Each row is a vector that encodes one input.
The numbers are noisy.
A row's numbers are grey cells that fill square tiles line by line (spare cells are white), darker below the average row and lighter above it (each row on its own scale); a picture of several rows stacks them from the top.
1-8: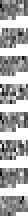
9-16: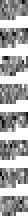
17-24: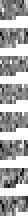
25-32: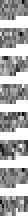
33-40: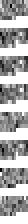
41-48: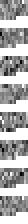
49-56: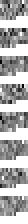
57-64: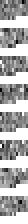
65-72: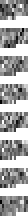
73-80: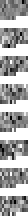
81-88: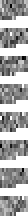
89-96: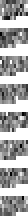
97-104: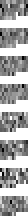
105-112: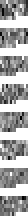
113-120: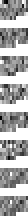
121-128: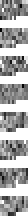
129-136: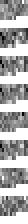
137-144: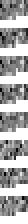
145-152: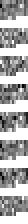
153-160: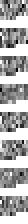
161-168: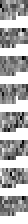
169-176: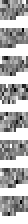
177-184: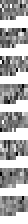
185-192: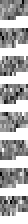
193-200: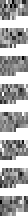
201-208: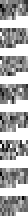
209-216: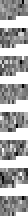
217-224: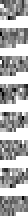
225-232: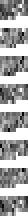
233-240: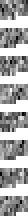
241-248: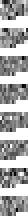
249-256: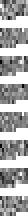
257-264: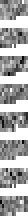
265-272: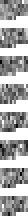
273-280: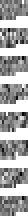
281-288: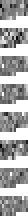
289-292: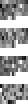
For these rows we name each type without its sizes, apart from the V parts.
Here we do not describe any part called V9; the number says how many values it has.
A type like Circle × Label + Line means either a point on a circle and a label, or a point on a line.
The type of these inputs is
(Bool × Bool × Bool + V9) × (Tree + Unit).
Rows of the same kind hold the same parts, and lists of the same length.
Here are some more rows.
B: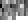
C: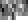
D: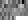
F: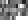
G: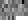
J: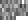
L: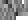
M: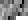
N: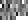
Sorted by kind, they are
B, C
D, F, G
J, L, N
M

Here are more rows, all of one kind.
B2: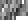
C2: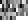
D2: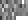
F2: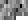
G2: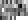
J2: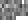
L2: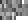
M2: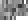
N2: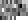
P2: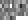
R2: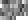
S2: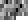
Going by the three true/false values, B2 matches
F2, J2 and S2.
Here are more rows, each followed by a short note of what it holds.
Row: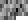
a node of a tree and three true/false values
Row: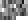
a node of a tree and a value of V9
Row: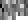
three true/false values
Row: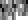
three true/false values
